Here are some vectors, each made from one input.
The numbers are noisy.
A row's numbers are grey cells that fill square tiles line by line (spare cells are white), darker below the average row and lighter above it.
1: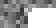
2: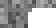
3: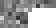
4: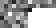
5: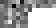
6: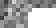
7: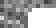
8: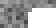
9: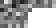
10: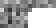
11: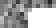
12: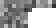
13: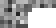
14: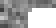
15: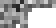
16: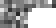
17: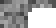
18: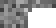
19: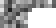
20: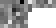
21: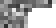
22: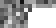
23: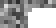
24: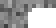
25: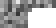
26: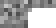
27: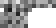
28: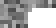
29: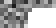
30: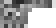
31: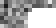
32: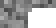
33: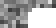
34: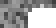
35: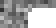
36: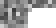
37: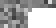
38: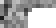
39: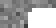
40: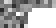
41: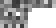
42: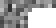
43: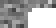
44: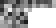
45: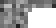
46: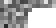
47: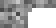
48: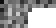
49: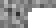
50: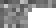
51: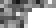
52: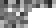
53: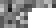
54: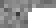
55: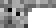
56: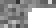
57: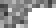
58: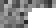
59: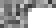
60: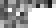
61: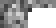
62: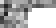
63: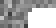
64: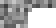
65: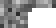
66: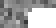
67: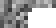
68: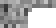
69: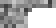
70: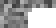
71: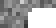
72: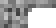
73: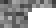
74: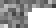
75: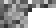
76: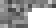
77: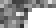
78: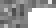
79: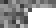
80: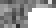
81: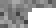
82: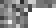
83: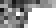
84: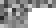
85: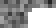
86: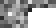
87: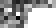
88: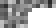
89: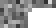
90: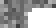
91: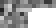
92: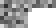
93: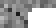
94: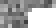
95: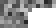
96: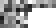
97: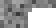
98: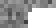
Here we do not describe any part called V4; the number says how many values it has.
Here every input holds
a point on a 6-point line, together with either a point on a 5-point line, or a value of V4.
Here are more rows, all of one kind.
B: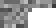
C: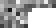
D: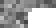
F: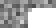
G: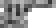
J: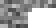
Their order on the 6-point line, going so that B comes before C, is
J, B, C, D, F, G.
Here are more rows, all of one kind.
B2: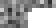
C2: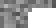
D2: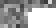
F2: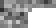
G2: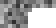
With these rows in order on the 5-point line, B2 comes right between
D2 and G2.
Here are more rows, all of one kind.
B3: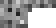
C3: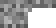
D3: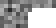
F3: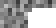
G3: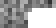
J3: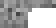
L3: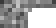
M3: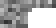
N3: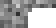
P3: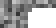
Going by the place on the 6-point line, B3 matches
C3, L3, N3 and P3.
